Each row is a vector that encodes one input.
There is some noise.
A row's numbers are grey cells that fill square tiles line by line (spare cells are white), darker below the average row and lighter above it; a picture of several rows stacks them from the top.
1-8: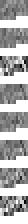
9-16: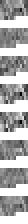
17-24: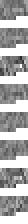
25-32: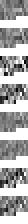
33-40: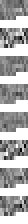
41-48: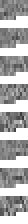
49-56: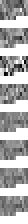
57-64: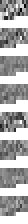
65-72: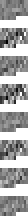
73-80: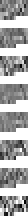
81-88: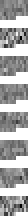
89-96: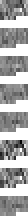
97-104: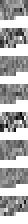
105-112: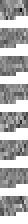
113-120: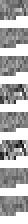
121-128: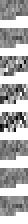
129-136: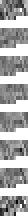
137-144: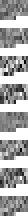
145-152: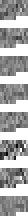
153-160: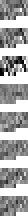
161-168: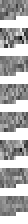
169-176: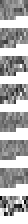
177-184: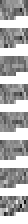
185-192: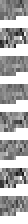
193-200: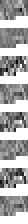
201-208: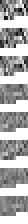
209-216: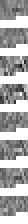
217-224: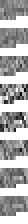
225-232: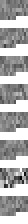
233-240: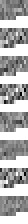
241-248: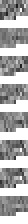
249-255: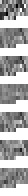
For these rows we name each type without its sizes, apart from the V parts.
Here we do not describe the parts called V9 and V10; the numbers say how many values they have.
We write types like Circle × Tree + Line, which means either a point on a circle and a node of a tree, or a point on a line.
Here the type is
Bool × List(Line) × (Unit + V9 × V10).
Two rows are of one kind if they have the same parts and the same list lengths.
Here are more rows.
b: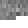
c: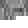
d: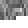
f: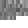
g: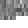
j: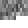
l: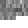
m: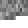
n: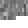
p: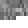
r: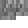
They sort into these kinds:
b, d, m, p
c
f, g
j
l, r
n

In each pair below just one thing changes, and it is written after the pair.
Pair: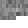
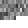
the true/false value
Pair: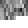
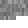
the value of V9
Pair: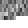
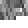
the value of V9
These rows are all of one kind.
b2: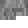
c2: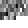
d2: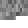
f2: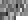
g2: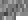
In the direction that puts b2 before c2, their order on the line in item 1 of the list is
g2, d2, b2, c2, f2.
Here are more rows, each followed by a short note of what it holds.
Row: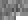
a true/false value, a value of V9 and a value of V10, together with the empty list
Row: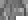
a true/false value, together with the empty list
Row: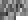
a true/false value, together with a list of one item
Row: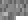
a true/false value, a value of V9 and a value of V10, together with the empty list
